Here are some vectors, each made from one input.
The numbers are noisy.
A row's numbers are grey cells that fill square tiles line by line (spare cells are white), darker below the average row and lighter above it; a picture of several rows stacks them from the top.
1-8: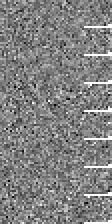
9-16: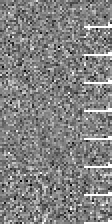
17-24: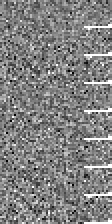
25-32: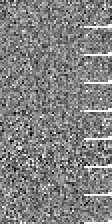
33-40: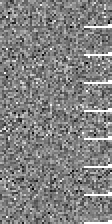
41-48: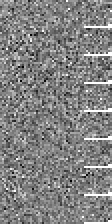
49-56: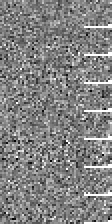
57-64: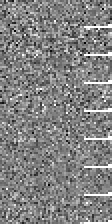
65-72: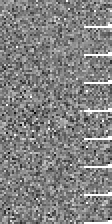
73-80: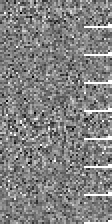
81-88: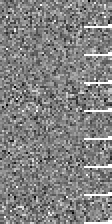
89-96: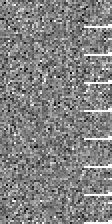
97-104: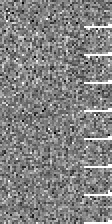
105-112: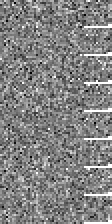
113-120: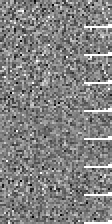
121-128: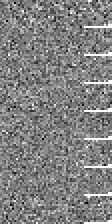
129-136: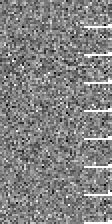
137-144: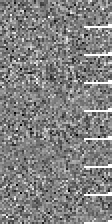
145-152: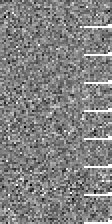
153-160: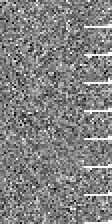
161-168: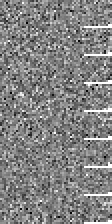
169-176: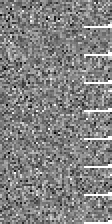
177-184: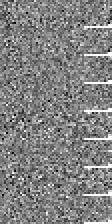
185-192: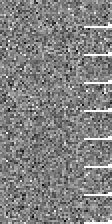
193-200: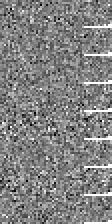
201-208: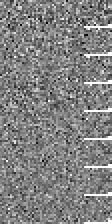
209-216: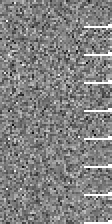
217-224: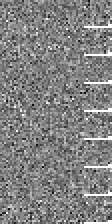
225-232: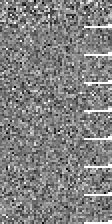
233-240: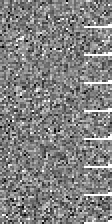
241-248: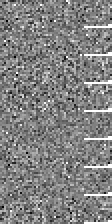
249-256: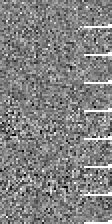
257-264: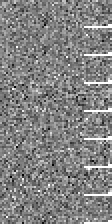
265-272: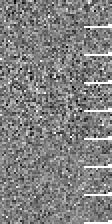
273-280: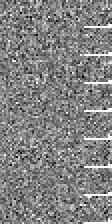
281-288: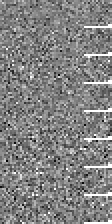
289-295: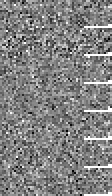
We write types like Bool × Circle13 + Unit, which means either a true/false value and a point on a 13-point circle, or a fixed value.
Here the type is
(Circle6 + Line4 × Line5) × (Line8 + Line9).
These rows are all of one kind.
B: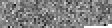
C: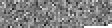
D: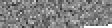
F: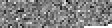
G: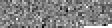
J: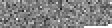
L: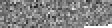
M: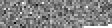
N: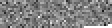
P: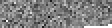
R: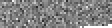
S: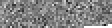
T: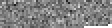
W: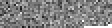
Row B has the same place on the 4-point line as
C, J and S.
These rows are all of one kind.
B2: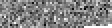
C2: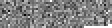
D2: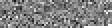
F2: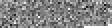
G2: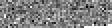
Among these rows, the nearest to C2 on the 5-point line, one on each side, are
B2 and D2.
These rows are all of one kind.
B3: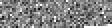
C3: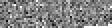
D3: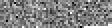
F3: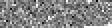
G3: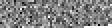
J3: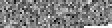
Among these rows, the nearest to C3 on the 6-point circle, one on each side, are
B3 and D3.
